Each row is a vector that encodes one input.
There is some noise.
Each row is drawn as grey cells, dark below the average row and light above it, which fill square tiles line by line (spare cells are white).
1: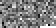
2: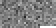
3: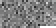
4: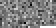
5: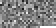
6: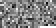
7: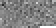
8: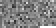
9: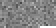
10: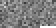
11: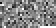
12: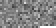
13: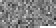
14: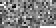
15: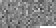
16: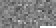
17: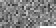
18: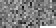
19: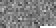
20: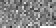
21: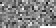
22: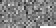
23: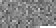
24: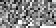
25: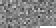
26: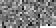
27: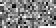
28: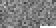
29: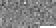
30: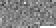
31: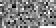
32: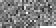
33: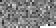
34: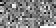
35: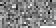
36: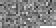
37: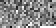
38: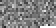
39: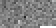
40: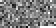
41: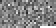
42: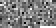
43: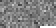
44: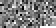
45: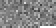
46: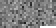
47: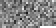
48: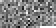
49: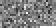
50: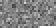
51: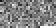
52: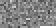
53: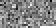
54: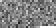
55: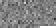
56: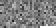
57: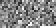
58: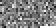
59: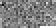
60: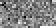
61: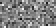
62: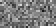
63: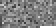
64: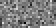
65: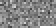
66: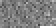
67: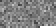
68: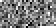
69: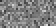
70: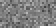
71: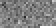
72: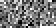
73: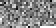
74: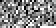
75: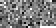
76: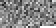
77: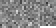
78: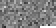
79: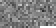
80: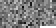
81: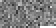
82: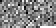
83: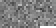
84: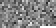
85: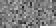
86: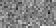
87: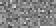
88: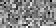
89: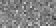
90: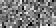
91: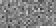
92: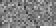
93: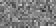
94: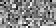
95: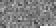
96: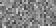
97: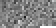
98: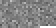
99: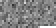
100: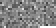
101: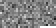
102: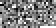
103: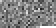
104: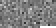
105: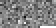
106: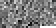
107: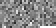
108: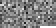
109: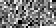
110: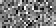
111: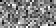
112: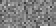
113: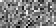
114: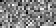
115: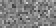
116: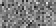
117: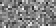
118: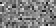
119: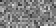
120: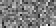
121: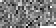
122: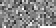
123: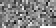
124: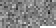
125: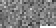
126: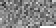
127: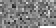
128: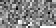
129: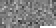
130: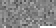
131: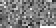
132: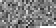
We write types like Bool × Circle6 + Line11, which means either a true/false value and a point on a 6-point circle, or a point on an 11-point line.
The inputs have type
Circle16 + Line8.
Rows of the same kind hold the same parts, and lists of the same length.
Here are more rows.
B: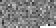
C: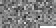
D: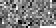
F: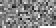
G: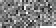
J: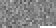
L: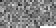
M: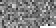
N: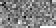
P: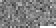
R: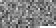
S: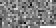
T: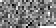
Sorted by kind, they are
B, D, L, M, S
C, F, G, J, N, P, R, T

